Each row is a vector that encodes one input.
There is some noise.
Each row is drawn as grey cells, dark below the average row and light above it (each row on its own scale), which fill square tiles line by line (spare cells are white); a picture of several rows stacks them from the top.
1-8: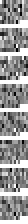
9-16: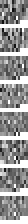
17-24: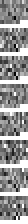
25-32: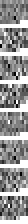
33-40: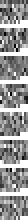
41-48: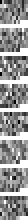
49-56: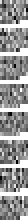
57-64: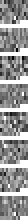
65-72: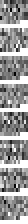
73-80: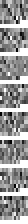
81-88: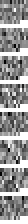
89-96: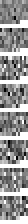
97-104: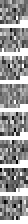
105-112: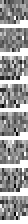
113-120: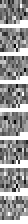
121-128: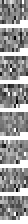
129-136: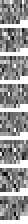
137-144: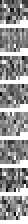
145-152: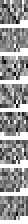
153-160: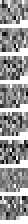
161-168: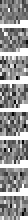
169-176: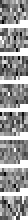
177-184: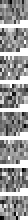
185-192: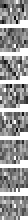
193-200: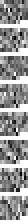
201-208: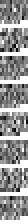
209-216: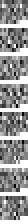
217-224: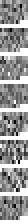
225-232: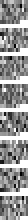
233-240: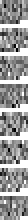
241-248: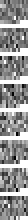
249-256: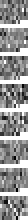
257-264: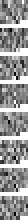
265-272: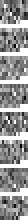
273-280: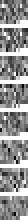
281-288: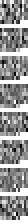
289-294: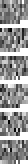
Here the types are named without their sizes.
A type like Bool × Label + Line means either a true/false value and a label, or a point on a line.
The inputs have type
Bool × Label.
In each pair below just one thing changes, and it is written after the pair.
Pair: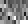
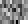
the true/false value
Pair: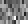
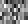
the label
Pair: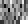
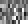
the true/false value
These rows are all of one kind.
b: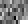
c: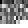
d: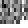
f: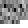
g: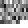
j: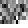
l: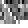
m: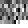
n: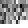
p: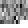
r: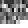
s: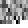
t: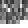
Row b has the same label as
c, r and t.
